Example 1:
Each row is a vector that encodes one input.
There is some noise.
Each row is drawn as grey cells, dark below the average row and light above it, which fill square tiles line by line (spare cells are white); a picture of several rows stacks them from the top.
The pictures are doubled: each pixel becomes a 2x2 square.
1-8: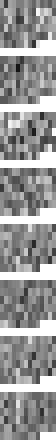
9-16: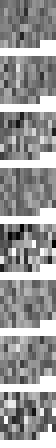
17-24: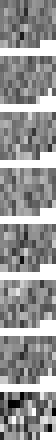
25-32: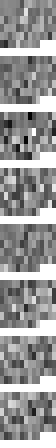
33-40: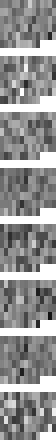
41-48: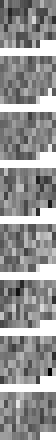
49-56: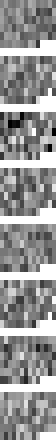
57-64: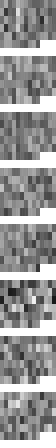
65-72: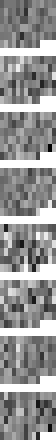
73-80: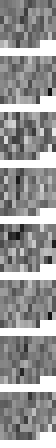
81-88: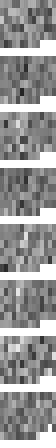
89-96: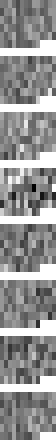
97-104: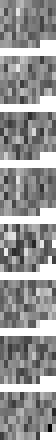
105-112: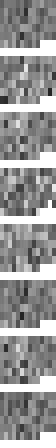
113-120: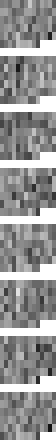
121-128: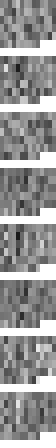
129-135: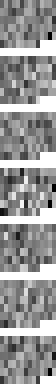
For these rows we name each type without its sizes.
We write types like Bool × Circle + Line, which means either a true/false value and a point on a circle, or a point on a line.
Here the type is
Bool × Bool × Bool × Bool.
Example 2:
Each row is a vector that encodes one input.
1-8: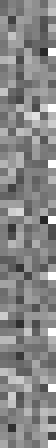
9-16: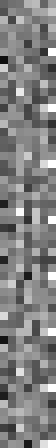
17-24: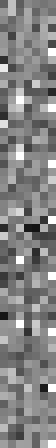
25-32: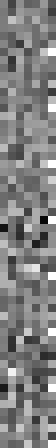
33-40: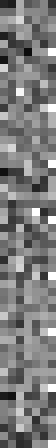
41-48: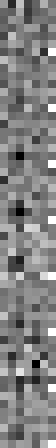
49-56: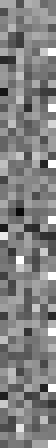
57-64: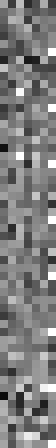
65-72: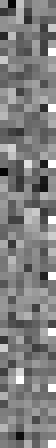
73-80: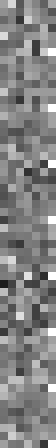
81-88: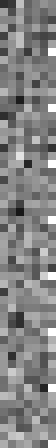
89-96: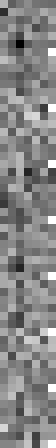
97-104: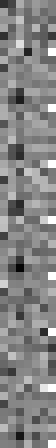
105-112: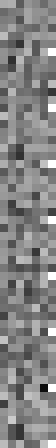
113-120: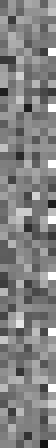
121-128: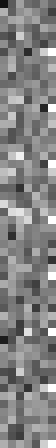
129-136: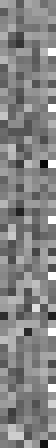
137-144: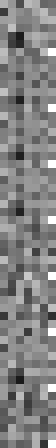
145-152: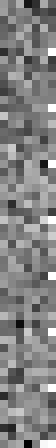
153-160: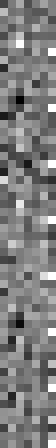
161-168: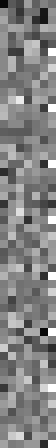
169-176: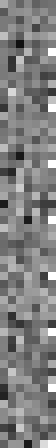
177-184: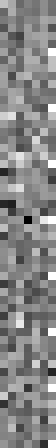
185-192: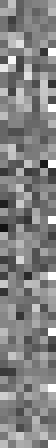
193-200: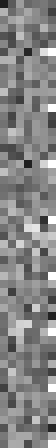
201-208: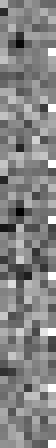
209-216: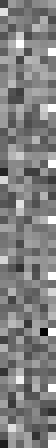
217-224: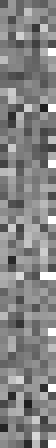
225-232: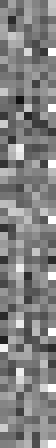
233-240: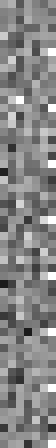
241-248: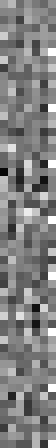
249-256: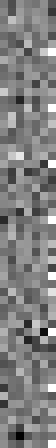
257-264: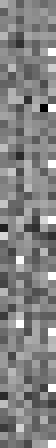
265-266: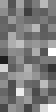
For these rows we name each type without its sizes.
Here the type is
Bool × Bool × Bool × Bool + Unit.
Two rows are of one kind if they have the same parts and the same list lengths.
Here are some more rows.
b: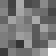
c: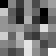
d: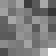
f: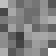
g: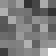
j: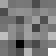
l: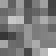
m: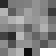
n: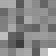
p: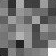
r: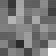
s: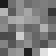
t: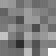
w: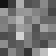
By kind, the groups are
b, d, f, g, j, l, m, n, p, r, s, t, w
c

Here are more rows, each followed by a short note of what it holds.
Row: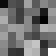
a fixed value
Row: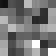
a fixed value
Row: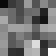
a fixed value
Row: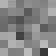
four true/false values
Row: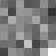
four true/false values
